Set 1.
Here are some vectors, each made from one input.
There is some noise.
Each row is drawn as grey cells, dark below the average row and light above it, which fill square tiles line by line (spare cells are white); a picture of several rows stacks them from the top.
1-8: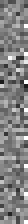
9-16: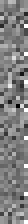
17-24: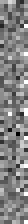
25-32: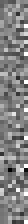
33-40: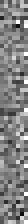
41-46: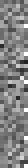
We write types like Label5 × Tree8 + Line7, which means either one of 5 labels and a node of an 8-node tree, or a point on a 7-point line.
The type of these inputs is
Line10.
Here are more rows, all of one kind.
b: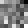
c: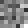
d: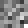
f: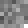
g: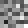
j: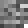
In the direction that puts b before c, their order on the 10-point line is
j, b, d, g, f, c.
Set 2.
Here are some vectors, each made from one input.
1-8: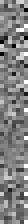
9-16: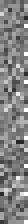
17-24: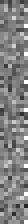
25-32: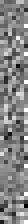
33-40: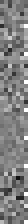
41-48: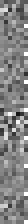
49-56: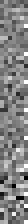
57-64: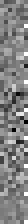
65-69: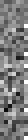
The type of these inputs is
Tree12.
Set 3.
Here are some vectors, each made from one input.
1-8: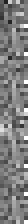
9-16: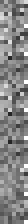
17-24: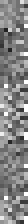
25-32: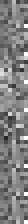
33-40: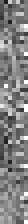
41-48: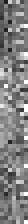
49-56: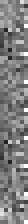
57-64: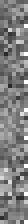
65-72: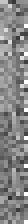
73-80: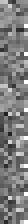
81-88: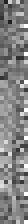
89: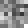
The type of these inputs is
Line11.
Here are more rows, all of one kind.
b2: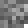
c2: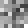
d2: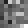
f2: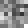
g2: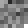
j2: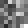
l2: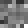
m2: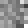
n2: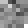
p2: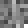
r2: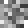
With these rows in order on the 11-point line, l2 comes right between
g2 and p2.
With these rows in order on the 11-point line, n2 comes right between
g2 and m2.
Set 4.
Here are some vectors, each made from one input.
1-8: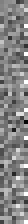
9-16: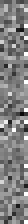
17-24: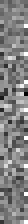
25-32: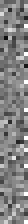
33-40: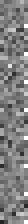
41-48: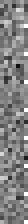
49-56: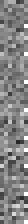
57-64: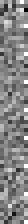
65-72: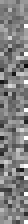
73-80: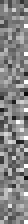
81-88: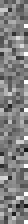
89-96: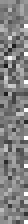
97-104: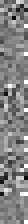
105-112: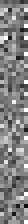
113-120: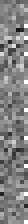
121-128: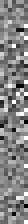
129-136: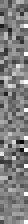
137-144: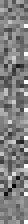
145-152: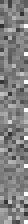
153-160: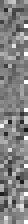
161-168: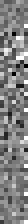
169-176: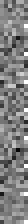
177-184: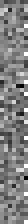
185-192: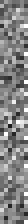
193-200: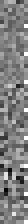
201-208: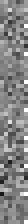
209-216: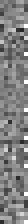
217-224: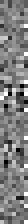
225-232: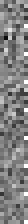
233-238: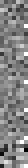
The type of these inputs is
Tree12.
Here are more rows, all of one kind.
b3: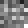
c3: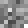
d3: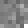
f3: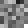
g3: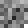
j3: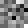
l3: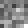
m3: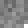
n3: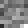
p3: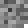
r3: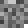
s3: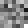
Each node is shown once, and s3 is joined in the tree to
p3.
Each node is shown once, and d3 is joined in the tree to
g3 and m3.
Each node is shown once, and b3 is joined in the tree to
l3.
